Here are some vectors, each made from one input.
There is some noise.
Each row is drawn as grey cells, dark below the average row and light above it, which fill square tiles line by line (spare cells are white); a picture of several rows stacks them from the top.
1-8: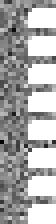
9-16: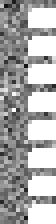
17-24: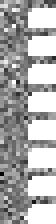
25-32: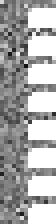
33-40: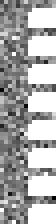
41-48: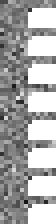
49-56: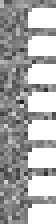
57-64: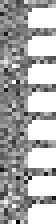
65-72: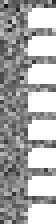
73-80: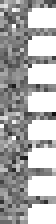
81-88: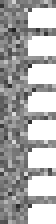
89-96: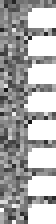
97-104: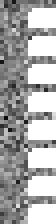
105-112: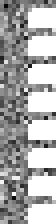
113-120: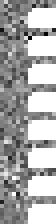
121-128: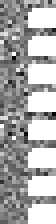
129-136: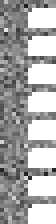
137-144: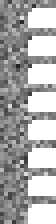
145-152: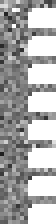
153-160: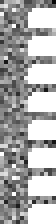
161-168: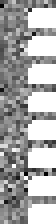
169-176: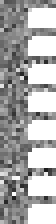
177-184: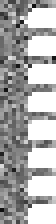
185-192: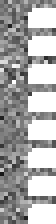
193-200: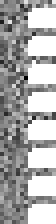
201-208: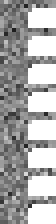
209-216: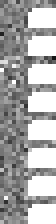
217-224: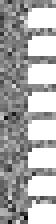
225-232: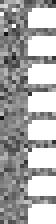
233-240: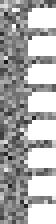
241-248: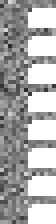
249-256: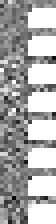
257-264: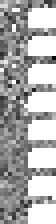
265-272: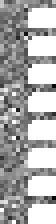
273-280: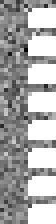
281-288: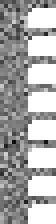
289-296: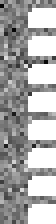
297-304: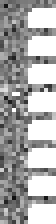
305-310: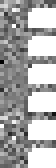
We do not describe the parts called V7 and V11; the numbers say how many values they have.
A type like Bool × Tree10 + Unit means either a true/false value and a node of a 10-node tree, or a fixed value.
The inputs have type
Bool × (Label6 × (Tree12 + Unit) + V11) + V7.
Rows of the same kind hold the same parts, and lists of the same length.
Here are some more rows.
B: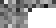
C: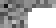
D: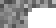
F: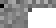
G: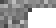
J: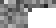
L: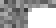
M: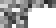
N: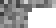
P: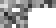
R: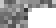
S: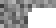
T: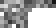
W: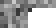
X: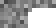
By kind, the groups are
B, C, J, N
D, G, L, R, W, X
F, S
M, P, T

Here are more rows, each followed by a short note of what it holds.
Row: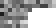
a true/false value and a value of V11
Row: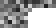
a true/false value and a value of V11
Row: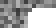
one of 6 labels, a node of a 12-node tree and a true/false value
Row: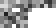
a value of V7
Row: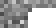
one of 6 labels and a true/false value
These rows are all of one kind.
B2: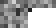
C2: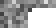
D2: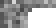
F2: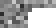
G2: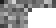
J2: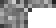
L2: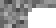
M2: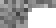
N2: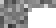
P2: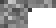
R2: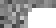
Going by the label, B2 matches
M2 and P2.
